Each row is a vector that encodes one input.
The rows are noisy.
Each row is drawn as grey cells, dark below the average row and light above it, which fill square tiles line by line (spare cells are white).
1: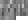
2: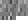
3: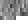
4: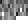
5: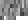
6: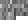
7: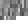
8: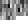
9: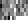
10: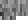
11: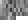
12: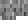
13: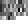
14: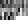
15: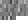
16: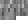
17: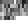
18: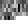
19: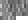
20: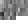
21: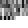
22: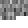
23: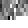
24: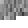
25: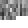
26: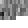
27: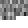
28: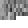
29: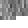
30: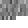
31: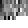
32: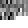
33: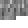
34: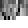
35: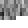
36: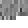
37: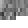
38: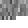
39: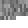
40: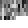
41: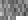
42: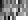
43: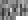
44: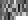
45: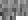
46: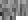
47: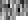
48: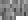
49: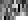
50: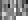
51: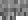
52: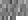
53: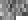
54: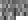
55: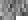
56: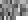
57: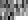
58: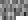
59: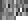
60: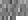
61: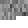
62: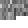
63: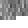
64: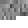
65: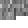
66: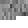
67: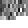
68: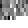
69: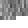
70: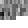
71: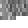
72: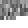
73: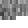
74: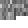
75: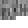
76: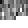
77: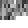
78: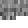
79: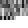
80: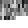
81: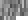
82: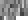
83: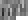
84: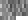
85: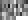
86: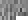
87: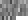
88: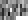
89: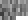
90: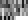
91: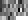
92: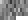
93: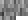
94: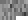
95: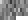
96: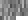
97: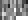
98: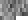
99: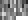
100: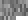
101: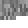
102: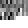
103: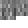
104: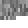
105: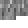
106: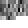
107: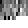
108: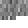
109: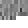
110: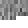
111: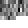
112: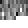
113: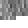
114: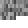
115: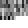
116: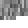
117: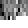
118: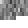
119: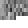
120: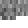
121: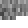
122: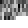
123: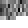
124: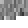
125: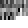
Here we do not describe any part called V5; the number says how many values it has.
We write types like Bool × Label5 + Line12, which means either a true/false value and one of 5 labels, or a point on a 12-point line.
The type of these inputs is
Bool × Bool × Bool × Bool + (Line4 + Line6) × V5.
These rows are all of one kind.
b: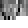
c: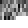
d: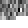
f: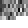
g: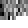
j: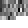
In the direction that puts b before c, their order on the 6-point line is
g, b, j, f, c, d.
